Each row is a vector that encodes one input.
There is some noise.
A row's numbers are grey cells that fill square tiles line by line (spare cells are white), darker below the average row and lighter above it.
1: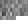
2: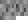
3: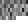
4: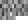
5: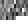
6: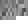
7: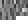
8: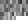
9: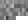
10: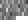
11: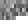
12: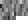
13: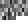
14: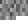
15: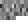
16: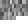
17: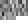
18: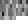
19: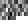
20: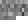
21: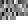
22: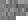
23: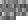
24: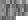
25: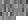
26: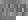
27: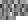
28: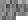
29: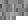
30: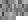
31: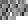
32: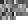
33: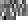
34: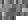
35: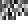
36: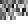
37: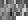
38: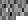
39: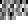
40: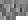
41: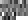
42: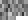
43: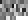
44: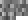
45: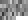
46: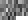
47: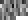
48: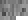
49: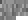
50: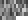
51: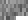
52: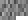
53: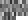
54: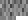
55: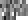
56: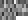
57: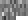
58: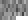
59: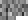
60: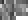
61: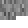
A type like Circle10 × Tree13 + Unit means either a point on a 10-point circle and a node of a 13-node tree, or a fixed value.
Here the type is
Bool × Line8.
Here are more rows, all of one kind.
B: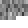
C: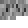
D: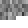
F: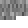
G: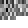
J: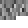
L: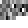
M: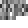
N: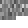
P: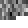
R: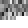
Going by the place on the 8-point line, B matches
D, J, L and R.
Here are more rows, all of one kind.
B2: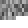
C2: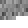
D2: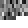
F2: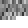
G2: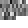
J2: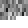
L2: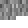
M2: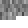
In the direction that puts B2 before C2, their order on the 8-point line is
J2, M2, F2, B2, C2, G2, D2, L2.
